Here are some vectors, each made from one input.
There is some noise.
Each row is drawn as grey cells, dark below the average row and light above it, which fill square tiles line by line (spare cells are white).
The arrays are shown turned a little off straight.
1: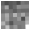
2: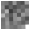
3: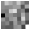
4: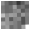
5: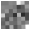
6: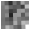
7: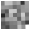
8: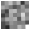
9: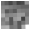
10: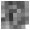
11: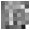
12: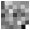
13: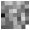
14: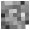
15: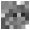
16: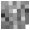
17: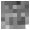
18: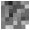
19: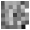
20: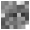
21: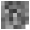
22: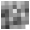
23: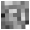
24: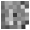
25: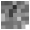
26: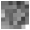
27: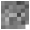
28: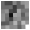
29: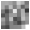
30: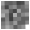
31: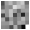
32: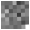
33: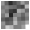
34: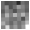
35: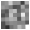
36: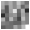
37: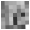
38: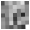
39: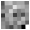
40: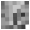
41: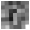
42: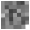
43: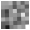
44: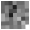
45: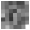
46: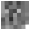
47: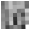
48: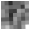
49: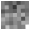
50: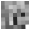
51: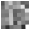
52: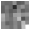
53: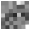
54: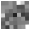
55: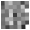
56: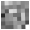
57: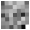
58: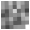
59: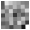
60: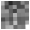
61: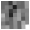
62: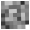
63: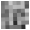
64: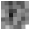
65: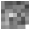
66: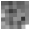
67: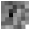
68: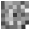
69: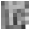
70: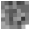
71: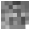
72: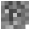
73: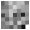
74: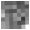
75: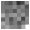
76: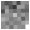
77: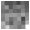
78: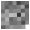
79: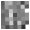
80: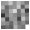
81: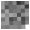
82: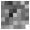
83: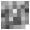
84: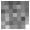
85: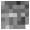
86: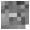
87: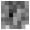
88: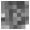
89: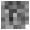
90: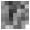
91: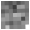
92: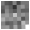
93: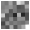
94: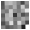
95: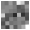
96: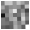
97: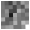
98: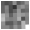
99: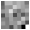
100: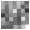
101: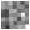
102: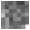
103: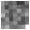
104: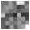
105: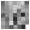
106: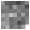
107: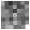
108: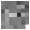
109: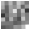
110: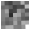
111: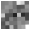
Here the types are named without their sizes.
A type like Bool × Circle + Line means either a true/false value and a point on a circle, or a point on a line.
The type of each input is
Bool × Circle + Line × Line + Unit.
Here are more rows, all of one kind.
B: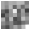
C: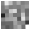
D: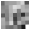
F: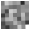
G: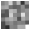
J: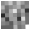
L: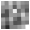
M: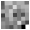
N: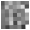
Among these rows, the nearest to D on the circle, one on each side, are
B and J.
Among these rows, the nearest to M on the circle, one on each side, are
C and J.
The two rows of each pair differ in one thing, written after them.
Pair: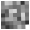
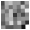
the true/false value
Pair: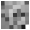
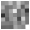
the true/false value
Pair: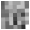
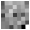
the place on the circle
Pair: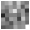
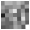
the place on the circle
